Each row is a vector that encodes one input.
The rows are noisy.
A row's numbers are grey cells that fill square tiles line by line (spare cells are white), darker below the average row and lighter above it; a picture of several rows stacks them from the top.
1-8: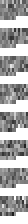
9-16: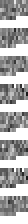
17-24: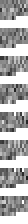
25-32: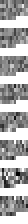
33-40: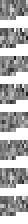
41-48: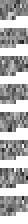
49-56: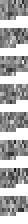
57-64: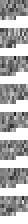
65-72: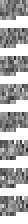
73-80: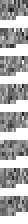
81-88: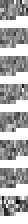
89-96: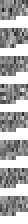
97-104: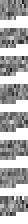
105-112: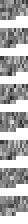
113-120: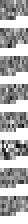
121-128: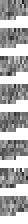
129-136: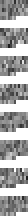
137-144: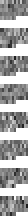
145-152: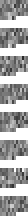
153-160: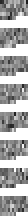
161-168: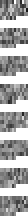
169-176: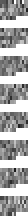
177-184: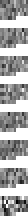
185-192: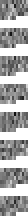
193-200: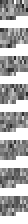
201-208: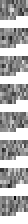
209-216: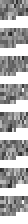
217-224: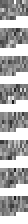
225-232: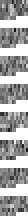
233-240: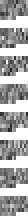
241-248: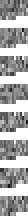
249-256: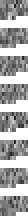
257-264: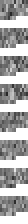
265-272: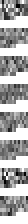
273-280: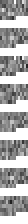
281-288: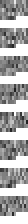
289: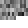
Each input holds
a list of up to three points on a 9-point line.
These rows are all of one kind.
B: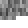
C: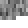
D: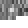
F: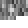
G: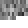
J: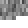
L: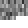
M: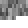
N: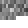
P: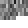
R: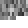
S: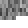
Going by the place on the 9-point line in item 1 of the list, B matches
C, J and S.
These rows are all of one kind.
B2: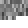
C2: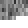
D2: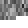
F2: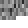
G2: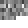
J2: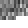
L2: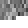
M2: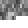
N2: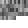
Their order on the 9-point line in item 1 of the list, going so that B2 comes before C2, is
D2, L2, B2, M2, N2, J2, F2, C2, G2.
